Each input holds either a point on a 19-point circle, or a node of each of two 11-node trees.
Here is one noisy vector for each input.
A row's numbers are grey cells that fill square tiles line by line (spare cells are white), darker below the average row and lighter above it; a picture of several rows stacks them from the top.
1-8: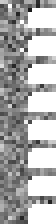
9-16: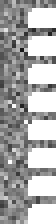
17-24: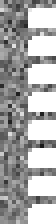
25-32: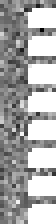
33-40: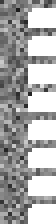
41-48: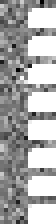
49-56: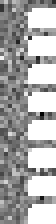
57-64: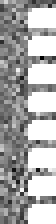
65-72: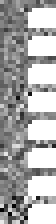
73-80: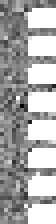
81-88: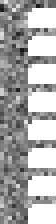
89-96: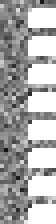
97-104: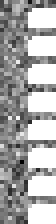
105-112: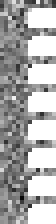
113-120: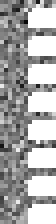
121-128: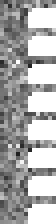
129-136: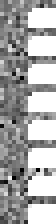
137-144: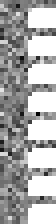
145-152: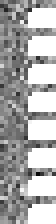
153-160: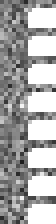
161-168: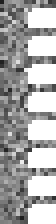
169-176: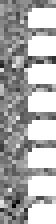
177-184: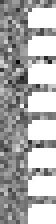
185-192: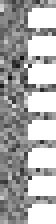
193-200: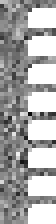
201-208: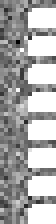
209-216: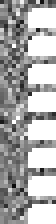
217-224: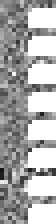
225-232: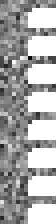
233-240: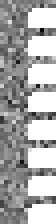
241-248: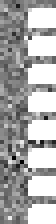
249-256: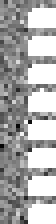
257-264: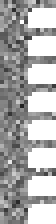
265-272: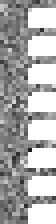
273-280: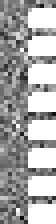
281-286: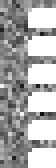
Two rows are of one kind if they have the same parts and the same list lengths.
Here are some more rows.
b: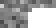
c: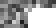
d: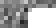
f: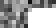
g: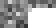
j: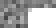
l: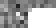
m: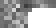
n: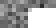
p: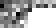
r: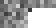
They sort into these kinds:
b, g, j, l, n
c, d, f, m, p, r

